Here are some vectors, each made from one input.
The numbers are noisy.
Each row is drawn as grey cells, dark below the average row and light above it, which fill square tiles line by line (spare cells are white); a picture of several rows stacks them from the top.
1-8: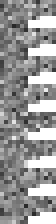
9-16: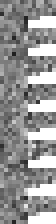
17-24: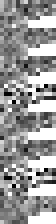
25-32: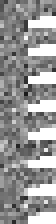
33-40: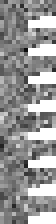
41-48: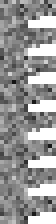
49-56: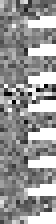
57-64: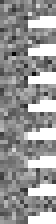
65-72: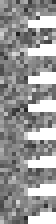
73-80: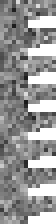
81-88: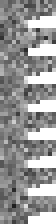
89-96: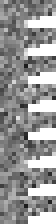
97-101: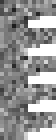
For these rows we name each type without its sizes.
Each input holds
a list of items, each a point on a line and a true/false value.
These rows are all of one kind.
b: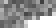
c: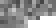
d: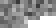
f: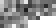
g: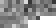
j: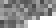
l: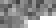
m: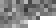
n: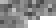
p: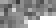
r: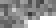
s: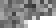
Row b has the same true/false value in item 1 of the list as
j and s.
